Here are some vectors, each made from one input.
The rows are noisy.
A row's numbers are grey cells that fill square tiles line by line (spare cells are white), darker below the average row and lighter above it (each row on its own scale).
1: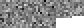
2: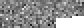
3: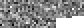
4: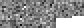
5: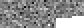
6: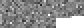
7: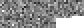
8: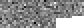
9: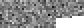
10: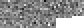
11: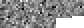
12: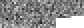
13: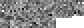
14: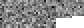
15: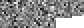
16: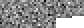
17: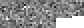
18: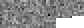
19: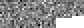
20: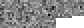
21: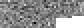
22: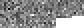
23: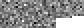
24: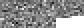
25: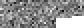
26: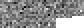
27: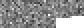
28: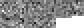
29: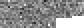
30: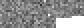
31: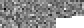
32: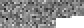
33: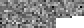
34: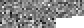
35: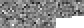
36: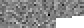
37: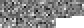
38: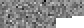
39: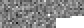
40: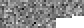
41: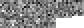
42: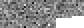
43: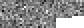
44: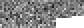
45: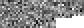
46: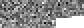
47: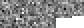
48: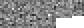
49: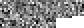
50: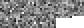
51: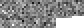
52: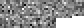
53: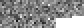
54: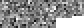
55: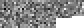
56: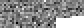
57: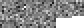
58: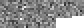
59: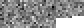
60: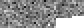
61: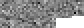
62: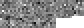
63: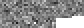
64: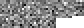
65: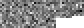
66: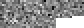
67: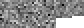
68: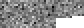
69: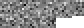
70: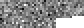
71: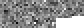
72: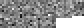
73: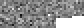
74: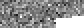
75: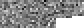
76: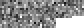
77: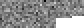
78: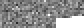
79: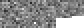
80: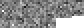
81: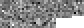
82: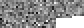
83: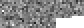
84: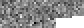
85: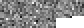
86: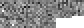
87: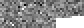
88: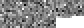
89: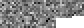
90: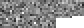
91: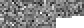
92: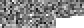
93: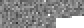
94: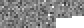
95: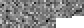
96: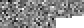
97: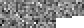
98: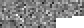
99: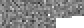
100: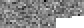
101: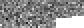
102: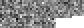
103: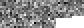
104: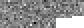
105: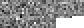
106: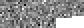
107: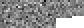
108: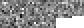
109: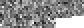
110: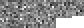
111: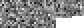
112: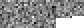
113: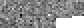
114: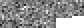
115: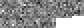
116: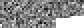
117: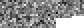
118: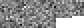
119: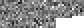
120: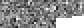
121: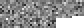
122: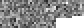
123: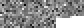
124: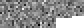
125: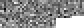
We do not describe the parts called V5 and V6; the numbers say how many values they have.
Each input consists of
a value of V6, together with either two labels (each one of 4), or a value of V5.
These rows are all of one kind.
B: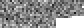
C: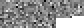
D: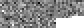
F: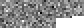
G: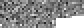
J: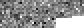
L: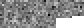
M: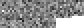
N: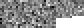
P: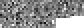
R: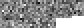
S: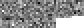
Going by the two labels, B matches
C, F, R and S.
